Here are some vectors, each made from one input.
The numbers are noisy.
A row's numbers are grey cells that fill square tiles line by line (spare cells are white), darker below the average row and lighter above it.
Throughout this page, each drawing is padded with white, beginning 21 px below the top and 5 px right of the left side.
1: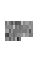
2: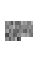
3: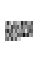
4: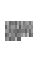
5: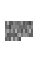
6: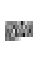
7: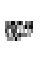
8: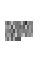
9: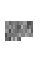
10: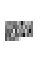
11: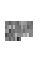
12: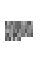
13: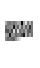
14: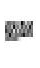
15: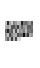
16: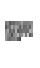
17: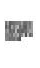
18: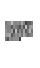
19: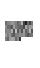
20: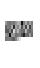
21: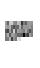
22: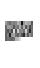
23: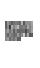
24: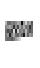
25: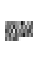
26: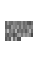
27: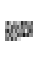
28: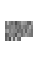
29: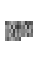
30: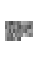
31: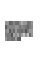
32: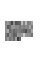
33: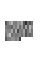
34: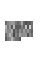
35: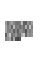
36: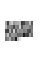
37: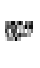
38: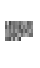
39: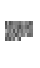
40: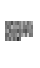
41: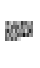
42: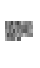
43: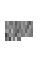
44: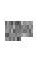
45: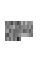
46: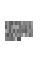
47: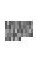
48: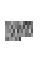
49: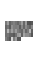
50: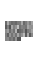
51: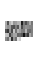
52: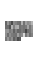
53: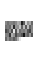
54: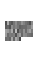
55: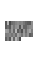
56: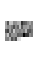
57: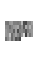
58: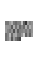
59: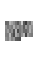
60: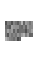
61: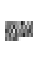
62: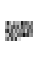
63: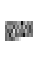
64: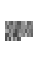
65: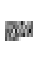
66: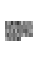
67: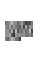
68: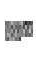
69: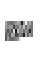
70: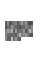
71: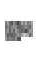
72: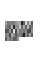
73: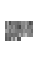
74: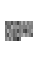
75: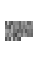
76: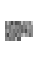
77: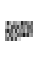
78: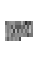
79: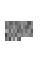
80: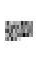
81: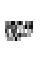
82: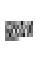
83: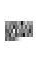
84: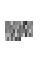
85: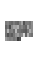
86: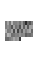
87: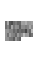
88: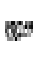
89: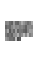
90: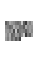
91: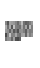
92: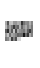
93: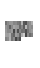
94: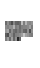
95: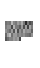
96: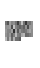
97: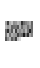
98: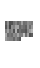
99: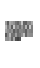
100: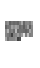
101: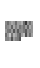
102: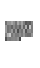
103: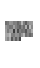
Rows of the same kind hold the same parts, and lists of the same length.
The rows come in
3 kinds.
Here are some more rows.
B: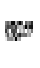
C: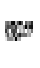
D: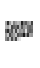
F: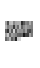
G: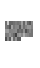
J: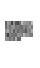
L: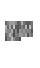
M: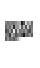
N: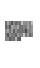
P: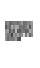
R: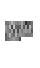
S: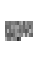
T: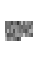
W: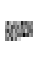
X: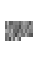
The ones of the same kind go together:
B, C
D, F, M, W
G, J, L, N, P, R, S, T, X

